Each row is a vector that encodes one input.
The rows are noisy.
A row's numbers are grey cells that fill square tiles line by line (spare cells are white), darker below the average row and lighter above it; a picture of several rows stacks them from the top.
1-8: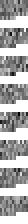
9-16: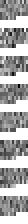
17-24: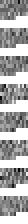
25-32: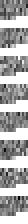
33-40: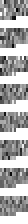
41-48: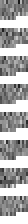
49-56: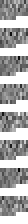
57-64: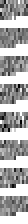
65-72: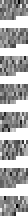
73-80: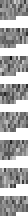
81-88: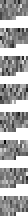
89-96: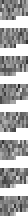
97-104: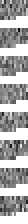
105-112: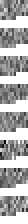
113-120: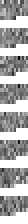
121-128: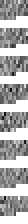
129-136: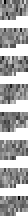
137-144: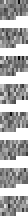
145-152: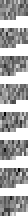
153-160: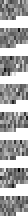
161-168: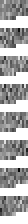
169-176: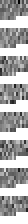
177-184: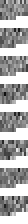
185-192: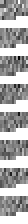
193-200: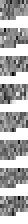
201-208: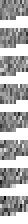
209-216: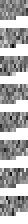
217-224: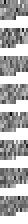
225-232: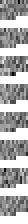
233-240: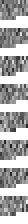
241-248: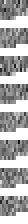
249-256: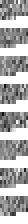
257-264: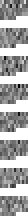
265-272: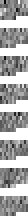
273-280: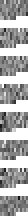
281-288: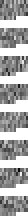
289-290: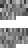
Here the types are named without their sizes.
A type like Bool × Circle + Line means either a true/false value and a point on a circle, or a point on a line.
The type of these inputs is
Bool × Circle.
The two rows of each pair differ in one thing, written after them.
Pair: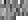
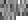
the place on the circle
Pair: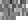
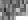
the true/false value
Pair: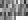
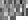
the place on the circle
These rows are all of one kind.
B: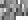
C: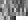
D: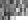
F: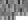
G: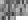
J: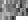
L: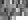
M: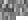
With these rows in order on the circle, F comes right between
C and J.
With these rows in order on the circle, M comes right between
D and L.
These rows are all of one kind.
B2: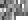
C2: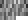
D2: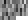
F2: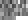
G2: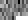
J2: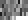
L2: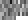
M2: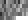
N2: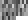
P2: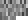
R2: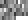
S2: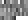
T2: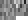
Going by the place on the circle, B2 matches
N2 and R2.
